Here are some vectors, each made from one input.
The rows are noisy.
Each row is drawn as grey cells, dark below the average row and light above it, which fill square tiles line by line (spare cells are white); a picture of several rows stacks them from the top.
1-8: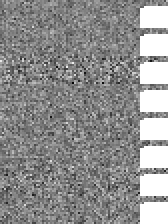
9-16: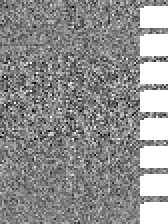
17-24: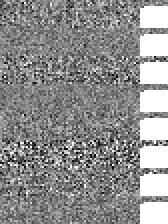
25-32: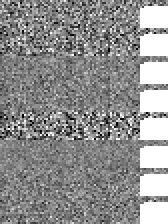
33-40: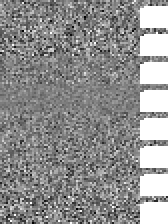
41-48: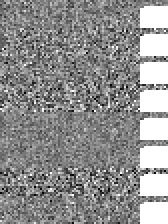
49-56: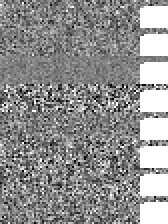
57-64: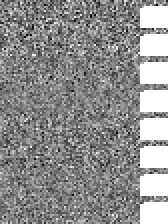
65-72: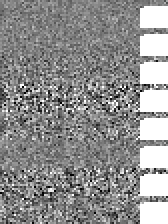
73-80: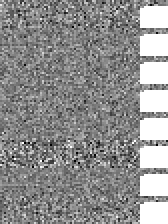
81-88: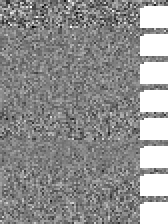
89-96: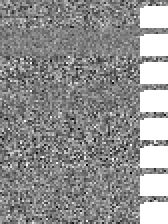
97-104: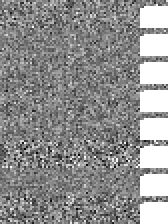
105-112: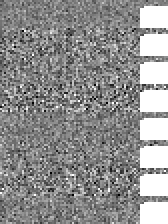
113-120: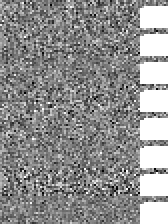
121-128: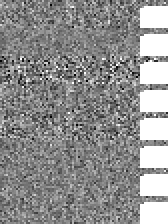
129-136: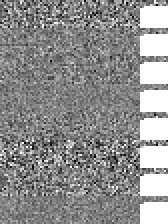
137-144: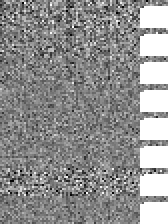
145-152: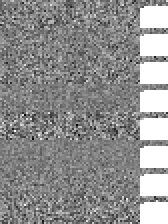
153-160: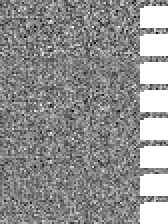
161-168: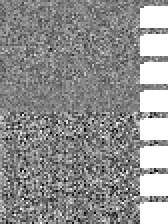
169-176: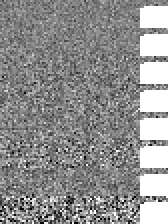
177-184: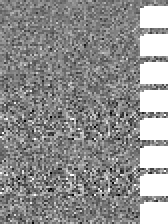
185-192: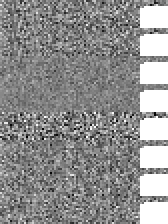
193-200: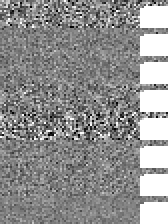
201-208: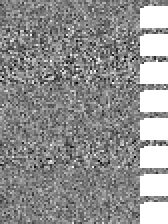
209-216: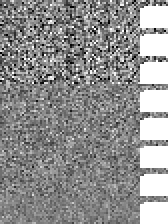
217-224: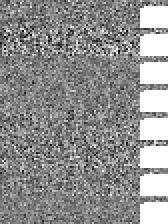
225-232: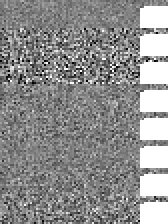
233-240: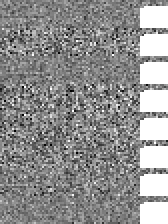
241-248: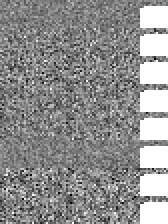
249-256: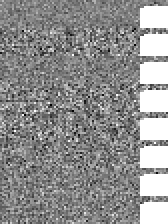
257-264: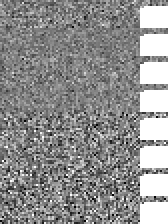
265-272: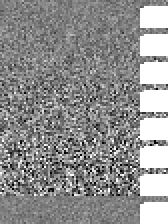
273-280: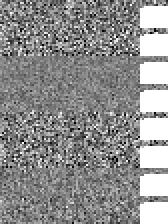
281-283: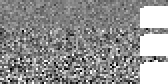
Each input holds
either a point on an 11-point circle, or a list of up to two points on a 9-point circle.
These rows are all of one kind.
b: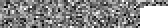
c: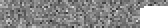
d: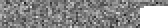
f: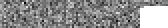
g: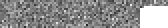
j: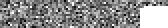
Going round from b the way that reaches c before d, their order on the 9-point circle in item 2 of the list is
b, j, f, c, g, d.
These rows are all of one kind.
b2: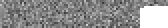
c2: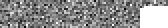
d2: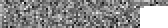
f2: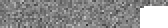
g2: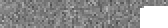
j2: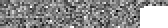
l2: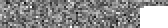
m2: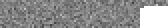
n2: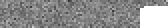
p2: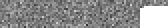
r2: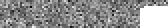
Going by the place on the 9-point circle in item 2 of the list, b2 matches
f2, g2 and r2.
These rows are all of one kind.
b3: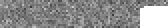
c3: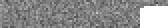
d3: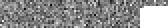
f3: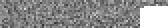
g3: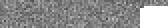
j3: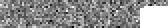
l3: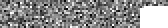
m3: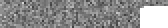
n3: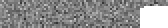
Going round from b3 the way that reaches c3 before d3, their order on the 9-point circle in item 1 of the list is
b3, j3, c3, m3, d3, l3, g3, f3, n3.
